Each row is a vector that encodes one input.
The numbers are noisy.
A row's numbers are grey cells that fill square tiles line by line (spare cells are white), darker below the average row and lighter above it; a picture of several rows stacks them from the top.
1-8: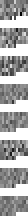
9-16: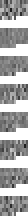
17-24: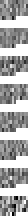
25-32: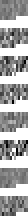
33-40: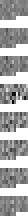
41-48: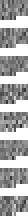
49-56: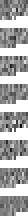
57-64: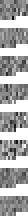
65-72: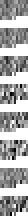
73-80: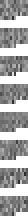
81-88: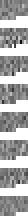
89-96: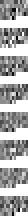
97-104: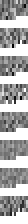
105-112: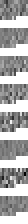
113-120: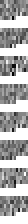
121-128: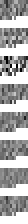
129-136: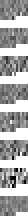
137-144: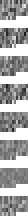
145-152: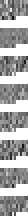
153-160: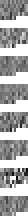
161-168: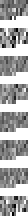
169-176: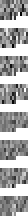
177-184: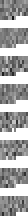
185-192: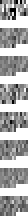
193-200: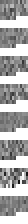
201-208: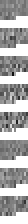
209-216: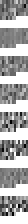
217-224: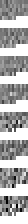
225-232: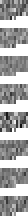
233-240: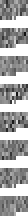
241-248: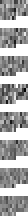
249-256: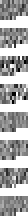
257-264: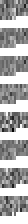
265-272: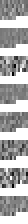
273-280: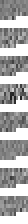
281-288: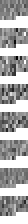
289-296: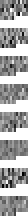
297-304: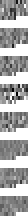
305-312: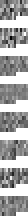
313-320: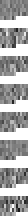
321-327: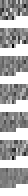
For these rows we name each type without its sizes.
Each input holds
either a point on a circle, or a label and a node of a tree.
